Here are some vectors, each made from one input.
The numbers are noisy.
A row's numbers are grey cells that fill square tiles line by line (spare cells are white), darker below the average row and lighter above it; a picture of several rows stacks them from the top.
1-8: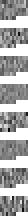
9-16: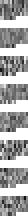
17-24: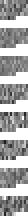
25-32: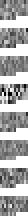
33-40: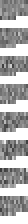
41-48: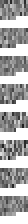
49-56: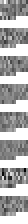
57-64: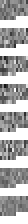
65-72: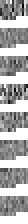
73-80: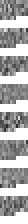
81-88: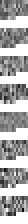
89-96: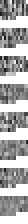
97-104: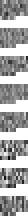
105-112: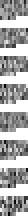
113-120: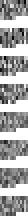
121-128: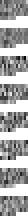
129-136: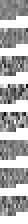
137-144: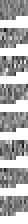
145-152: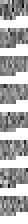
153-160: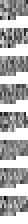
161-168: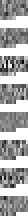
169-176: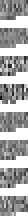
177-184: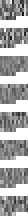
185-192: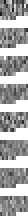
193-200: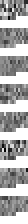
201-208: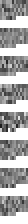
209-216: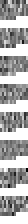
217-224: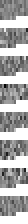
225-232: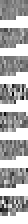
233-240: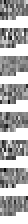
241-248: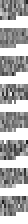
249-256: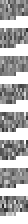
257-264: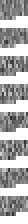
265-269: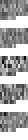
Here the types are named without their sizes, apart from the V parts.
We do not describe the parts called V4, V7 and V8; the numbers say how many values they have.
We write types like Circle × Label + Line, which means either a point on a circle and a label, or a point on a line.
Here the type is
(Bool × V8 + V4) × (Circle + Unit) + Line × V7.
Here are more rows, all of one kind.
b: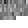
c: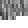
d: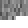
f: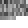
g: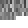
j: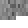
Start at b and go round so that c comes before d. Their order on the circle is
b, j, c, g, f, d.
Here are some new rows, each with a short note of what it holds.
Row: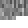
a value of V4
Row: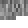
a value of V4
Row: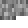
a point on a circle, a true/false value and a value of V8
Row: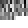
a point on a circle and a value of V4
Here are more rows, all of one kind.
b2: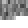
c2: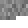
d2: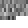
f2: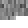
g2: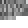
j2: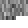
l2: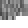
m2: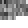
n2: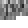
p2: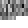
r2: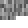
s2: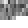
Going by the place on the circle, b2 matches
c2, j2 and p2.
